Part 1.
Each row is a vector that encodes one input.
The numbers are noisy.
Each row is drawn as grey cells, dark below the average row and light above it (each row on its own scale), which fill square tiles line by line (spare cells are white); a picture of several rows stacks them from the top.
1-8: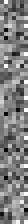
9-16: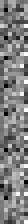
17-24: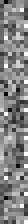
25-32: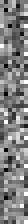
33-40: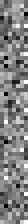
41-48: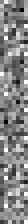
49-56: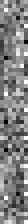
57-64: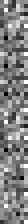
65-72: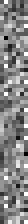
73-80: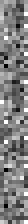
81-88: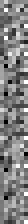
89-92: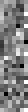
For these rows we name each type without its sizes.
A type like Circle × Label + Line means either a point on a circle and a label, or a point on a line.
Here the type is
Bool × Bool × Bool × Bool + Unit.
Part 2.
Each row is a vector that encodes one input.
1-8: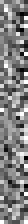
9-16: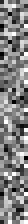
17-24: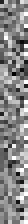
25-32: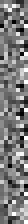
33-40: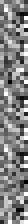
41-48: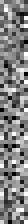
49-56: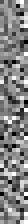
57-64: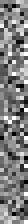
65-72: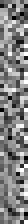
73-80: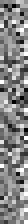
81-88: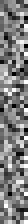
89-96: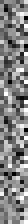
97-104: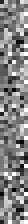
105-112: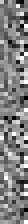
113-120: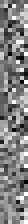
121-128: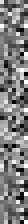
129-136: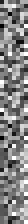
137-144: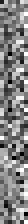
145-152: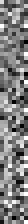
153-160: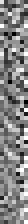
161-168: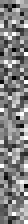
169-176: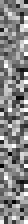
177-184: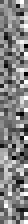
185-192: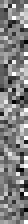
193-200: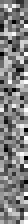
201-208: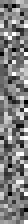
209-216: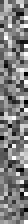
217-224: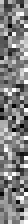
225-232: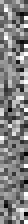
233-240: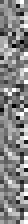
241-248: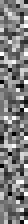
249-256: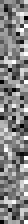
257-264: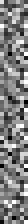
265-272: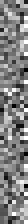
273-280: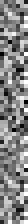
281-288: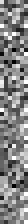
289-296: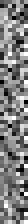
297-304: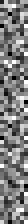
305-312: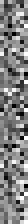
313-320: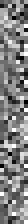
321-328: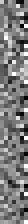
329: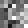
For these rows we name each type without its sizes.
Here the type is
Bool × Bool × Bool × Bool.
